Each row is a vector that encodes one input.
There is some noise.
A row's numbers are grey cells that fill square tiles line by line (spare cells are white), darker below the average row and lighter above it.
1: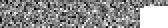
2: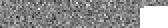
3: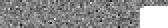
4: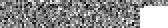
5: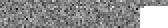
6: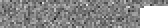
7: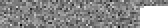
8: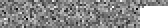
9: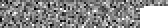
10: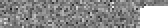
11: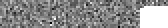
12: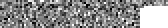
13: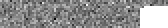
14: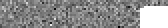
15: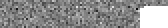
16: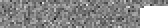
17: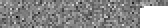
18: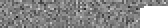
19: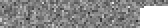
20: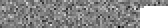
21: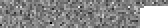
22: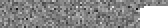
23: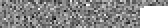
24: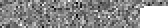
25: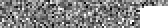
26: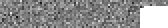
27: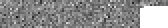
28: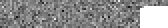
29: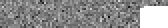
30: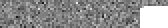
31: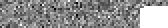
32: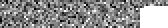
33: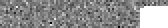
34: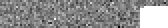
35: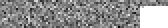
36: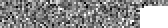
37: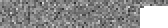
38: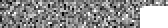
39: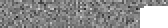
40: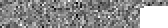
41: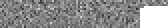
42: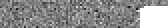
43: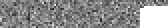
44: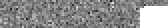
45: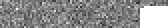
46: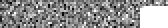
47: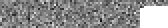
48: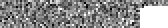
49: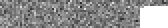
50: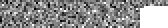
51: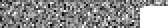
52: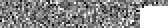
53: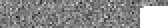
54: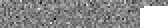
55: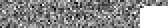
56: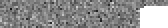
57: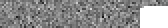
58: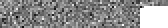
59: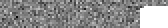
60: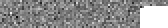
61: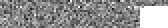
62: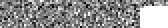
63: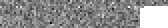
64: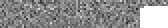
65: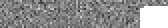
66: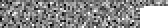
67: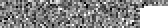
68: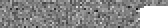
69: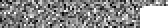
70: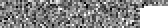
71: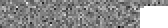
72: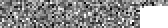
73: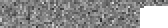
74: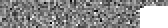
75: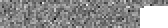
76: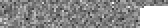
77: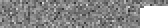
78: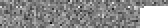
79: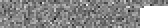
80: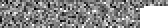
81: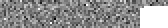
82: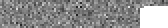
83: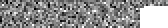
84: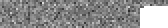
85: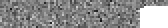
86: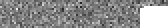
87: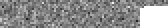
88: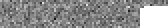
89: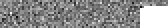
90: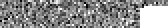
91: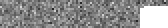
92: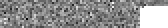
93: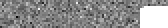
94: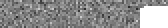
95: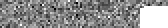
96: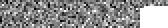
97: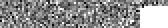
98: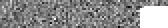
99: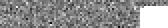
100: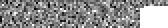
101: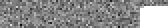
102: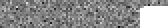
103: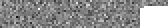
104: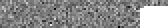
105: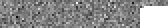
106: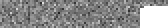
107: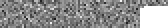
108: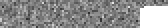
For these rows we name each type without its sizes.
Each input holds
either a point on a line and a true/false value, or a list of points on a circle.
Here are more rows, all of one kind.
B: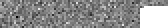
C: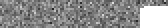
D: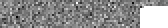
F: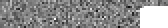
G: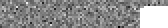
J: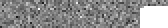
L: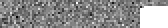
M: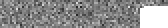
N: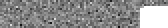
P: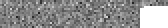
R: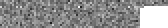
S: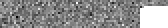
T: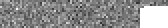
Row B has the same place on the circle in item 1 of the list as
D, L, P and S.
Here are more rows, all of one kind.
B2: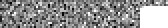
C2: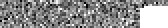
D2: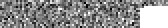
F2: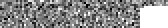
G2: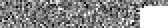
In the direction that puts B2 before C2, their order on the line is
B2, F2, D2, G2, C2.
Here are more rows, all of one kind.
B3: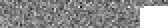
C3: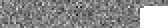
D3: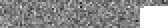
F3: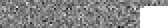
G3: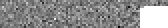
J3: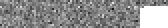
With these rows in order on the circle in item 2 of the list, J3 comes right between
F3 and G3.
